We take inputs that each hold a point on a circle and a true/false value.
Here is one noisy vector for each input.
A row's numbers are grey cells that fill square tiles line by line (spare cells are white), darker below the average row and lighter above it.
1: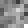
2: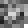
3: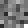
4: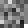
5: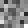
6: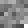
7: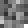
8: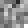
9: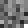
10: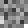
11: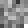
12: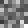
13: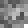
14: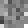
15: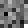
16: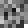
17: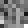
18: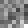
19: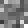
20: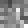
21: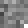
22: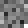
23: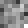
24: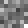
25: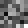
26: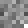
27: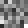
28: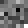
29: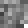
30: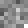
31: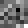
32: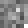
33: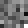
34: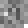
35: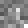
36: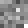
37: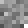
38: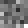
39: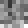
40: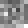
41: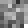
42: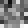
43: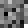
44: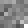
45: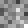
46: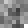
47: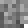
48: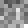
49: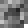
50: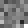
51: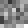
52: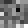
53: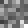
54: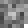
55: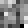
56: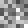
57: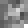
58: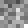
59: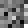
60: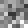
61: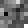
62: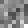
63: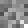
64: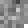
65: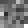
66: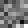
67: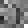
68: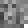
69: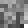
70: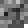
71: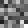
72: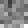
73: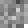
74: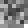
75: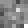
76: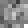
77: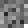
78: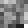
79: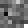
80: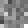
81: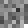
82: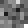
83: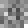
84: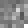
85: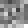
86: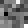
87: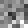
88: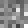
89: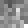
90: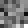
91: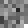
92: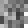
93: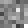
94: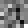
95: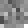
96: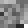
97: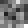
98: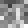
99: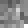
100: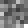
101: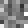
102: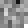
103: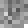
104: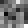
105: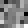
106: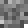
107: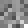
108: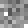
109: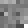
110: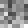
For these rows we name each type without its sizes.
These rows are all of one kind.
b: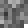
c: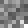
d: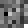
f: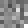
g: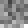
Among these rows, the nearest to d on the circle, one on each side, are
b and f.
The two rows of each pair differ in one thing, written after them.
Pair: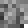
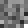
the true/false value
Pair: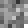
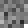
the true/false value
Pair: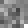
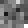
the true/false value
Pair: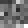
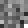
the place on the circle
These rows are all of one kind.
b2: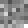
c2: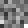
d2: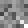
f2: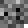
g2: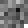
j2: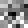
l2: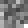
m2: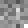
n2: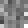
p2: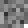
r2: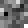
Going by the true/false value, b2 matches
d2, j2, m2 and n2.
